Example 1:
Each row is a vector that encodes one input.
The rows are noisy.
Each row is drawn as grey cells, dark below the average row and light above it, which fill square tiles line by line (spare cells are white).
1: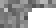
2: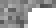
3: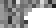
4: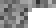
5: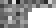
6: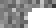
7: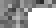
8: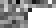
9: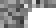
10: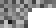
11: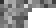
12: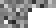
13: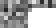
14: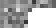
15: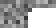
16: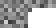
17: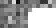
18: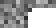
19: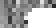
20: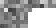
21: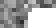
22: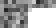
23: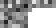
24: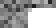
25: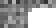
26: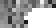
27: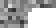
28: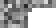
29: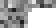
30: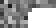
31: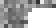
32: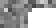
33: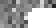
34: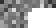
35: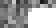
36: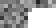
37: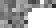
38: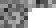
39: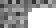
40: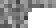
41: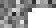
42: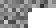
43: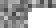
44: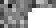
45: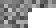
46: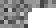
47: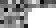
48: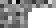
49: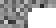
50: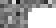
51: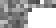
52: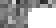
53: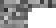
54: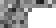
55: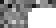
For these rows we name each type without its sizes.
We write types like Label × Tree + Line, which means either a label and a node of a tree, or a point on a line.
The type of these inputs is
Label.
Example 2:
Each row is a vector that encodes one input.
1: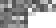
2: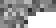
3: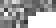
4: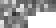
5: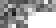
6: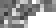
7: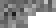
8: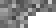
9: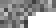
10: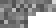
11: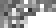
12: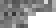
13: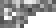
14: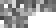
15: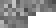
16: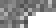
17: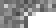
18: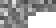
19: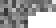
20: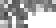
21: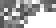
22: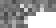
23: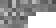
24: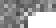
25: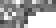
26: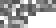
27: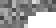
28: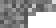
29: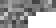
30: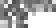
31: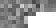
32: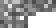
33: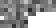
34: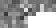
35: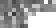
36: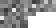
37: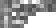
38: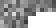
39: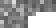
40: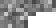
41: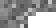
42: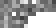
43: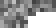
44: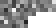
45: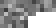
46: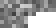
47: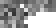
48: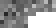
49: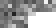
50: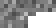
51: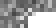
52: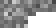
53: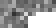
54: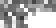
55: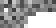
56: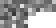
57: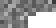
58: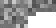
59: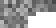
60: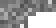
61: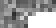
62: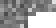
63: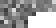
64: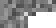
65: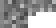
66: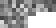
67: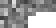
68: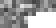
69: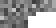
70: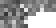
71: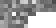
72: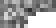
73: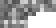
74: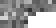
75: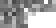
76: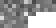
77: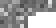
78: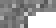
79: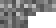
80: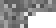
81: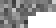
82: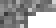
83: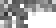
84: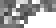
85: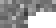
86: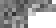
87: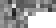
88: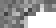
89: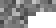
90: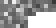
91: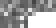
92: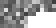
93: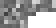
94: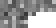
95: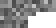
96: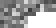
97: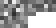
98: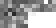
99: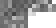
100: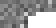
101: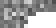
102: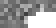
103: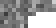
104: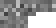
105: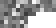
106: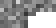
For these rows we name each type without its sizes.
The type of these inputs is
Bool × Bool × Bool.
